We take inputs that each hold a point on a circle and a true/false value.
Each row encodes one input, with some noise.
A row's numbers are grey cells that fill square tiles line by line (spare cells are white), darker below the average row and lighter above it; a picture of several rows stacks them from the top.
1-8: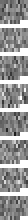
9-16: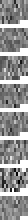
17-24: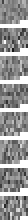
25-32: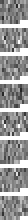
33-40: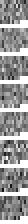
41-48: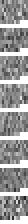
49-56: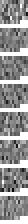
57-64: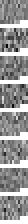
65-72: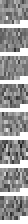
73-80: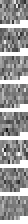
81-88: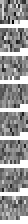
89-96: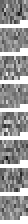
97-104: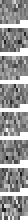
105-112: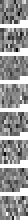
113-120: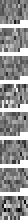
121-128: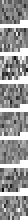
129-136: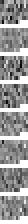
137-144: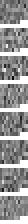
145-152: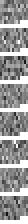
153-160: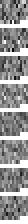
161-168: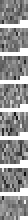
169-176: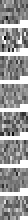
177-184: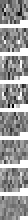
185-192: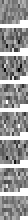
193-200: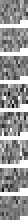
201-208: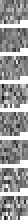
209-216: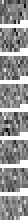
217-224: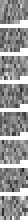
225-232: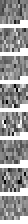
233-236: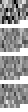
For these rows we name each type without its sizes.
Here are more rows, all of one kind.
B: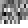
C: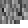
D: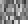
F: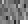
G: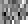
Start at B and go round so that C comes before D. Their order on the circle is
B, G, C, F, D.
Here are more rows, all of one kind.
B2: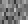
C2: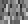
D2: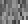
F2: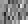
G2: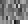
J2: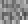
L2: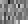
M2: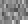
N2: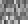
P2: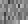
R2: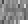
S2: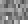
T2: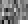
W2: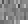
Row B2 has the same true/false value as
C2, D2, G2 and T2.
